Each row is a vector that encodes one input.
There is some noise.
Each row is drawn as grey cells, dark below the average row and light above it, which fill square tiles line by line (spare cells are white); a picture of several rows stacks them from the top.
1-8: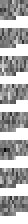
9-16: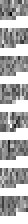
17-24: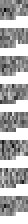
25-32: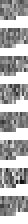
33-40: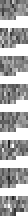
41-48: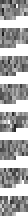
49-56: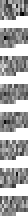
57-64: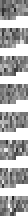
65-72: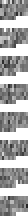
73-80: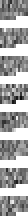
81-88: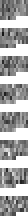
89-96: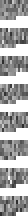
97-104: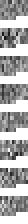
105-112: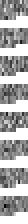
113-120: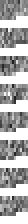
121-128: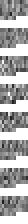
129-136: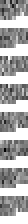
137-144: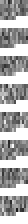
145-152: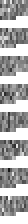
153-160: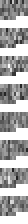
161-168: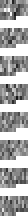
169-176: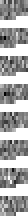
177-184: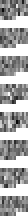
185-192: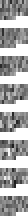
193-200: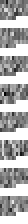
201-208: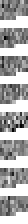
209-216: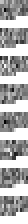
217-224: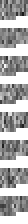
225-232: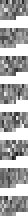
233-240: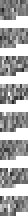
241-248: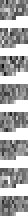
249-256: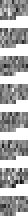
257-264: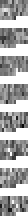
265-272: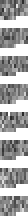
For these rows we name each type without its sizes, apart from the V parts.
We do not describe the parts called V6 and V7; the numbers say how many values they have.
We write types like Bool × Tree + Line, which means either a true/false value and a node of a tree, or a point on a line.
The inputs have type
(Bool × Bool × Bool + V6) × Line × (Line + V7).
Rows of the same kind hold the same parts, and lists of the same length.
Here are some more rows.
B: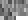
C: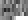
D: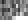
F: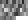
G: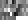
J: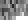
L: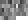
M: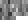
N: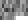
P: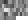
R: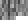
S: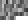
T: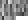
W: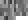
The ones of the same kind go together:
B, L, M, R, W
C, D, J, N
F, G, P
S, T

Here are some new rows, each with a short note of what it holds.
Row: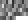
a point on each of two lines and a value of V6
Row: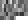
a point on each of two lines and a value of V6
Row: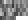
a point on each of two lines and a value of V6
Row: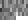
a point on each of two lines and three true/false values
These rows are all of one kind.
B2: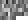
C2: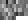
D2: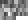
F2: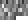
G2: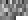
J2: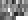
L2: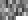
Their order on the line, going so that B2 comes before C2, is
B2, G2, F2, C2, D2, J2, L2.
